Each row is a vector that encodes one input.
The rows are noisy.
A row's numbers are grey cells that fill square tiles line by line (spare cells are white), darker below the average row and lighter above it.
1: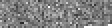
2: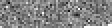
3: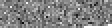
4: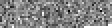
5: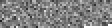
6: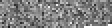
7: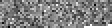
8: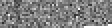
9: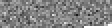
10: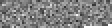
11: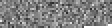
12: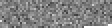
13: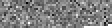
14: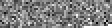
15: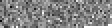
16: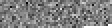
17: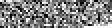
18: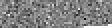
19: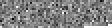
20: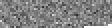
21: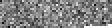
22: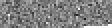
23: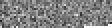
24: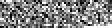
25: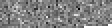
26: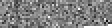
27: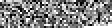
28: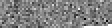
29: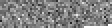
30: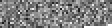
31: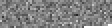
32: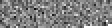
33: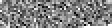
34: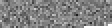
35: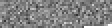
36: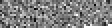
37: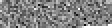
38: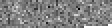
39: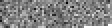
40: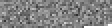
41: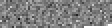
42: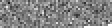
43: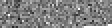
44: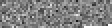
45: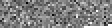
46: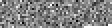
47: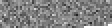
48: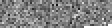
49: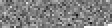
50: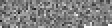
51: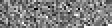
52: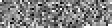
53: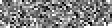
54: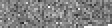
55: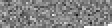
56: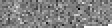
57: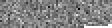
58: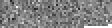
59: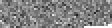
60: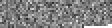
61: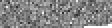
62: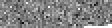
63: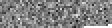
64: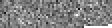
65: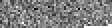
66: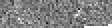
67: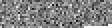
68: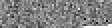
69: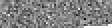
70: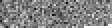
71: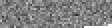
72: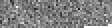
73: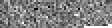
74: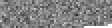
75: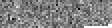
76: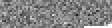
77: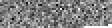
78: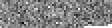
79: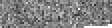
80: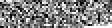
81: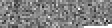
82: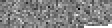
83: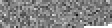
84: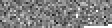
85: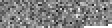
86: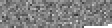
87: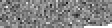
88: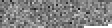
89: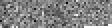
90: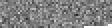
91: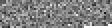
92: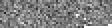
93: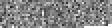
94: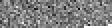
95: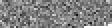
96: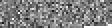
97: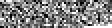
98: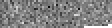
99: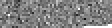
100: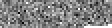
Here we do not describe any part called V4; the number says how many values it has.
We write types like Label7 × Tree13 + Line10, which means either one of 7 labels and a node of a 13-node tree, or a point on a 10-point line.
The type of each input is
List2(Line5 × V4).
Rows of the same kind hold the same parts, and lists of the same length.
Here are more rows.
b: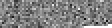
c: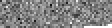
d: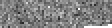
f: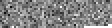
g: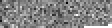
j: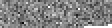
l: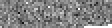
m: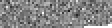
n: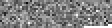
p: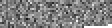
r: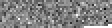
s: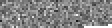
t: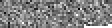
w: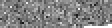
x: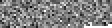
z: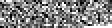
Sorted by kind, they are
b, c, d, j, l, m, p, w
f, g, n, r, s, t, x
z

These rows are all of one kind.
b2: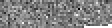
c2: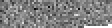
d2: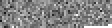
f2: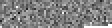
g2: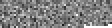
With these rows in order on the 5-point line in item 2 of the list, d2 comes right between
c2 and f2.
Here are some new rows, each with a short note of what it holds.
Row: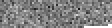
a list of two items
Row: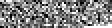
the empty list
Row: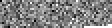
a list of one item
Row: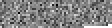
a list of two items
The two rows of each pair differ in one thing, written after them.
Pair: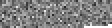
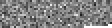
the value of V4 in item 2 of the list
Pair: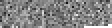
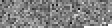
the value of V4 in item 1 of the list
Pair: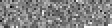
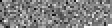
the place on the 5-point line in item 1 of the list
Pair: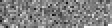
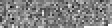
the place on the 5-point line in item 1 of the list
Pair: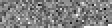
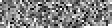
the place on the 5-point line in item 2 of the list
